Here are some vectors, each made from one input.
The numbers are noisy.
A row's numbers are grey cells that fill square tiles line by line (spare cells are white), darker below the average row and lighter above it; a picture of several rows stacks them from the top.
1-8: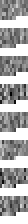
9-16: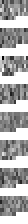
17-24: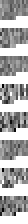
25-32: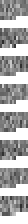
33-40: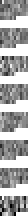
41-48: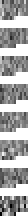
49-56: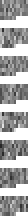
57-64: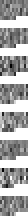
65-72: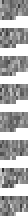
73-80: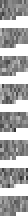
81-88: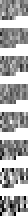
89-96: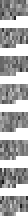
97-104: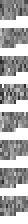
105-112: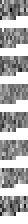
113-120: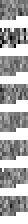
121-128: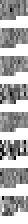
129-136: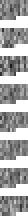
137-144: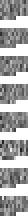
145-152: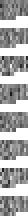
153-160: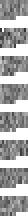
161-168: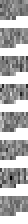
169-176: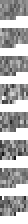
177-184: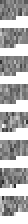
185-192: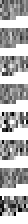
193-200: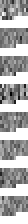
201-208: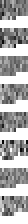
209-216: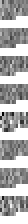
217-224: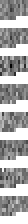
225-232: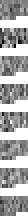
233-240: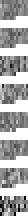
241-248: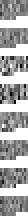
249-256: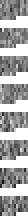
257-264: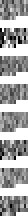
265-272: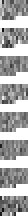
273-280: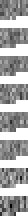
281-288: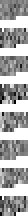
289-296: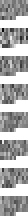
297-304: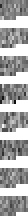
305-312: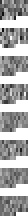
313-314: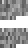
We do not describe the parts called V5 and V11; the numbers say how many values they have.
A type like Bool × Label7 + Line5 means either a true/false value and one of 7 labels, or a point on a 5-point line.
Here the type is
Bool × List2(V5) + Line7 + Line8 × V11.
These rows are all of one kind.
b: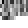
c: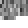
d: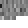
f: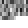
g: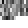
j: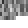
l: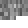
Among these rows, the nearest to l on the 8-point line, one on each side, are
c and g.
